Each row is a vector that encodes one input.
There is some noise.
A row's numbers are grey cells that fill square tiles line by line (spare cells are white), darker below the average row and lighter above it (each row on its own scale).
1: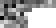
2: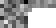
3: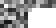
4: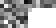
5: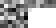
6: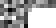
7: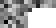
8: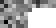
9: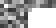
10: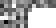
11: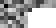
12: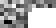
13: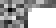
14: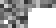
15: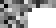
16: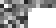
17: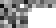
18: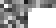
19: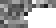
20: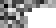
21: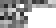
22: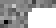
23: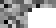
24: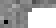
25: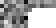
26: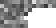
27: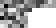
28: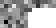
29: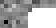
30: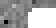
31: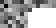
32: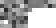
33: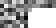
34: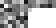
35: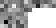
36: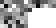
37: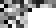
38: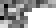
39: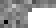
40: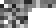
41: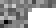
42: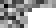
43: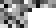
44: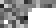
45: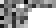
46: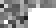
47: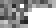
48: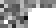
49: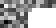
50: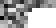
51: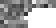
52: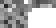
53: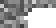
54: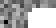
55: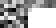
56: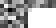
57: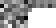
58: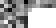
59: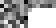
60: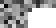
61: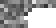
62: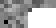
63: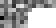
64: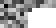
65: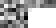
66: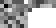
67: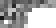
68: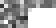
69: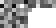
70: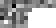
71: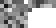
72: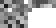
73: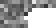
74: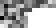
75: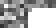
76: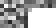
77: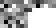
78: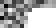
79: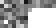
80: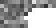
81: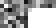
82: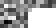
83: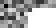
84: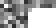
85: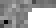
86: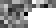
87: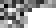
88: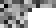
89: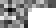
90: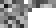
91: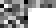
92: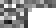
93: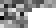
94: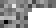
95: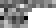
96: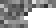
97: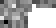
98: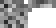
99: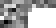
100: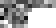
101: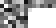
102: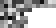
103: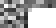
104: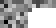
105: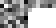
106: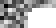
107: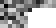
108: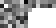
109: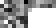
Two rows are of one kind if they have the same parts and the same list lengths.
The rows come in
2 kinds.
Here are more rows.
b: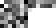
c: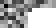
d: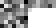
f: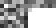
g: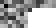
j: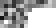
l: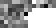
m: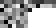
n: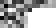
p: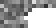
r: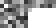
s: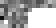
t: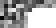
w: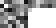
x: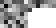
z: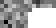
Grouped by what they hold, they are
b, c, d, f, g, j, m, n, r, s, t, w, x, z
l, p

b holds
one of 7 labels and a true/false value.
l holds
a fixed value.
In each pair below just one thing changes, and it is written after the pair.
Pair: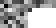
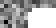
the label
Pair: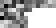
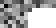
the true/false value
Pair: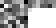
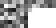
the true/false value
